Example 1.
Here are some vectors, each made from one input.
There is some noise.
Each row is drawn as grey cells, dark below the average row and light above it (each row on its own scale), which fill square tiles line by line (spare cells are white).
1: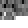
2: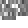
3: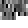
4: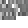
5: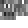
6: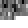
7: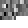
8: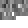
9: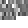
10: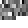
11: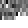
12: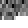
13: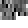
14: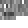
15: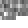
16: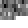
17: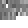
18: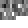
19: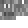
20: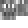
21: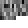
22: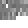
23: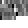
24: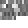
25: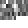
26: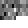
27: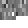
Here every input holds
three true/false values.
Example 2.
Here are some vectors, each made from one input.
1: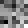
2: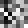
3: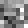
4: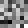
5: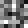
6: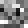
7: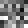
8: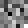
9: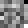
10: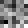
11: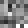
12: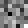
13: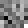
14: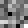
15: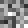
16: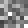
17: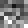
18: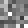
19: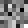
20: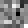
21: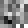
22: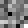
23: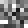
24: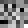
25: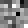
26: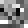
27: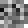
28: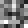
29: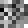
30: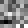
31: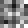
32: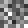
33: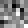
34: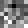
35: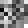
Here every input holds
a point on a 3-point line and a point on a 4-point line.
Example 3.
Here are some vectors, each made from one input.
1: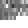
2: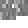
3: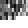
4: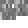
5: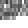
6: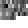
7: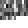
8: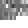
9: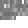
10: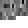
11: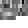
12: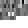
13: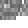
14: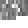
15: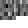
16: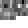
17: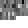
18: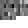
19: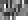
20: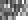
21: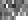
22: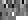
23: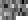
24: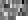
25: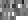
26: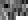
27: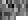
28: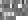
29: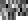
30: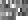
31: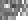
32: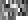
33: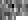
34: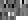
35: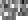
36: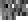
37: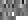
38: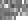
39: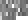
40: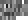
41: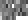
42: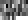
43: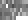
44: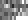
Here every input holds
three true/false values.
